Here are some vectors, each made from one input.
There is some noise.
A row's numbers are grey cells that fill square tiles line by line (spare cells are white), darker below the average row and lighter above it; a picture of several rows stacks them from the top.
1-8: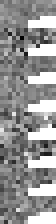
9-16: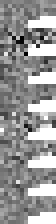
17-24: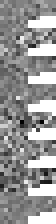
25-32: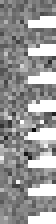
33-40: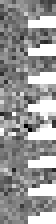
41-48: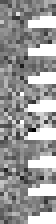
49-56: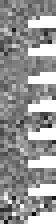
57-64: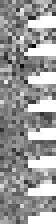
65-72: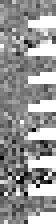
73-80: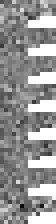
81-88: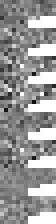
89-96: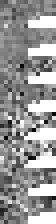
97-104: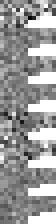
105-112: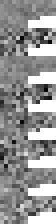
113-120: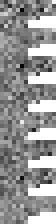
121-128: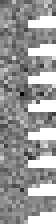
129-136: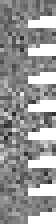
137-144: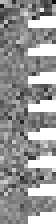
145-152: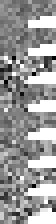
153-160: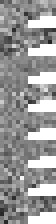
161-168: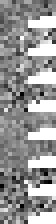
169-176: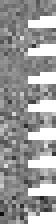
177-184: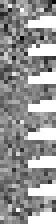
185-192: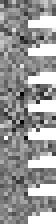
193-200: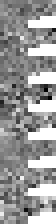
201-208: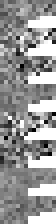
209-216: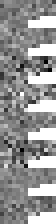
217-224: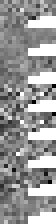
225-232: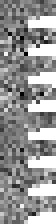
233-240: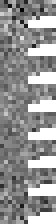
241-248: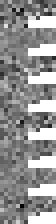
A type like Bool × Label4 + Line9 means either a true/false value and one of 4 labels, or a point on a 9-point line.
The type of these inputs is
(Bool × Bool × Bool + Unit) × Line11 + Line19.
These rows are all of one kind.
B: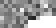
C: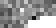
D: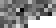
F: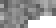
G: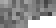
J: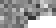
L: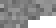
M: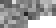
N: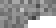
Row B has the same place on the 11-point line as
J and L.
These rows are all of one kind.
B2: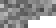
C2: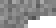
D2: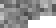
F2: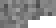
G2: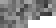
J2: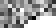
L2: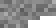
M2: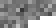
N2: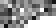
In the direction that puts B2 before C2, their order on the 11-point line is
N2, F2, M2, D2, B2, J2, G2, C2, L2.
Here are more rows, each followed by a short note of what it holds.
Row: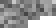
a point on an 11-point line and three true/false values
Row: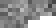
a point on a 19-point line
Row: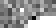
a point on an 11-point line and three true/false values
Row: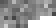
a point on a 19-point line
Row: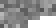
a point on an 11-point line and three true/false values
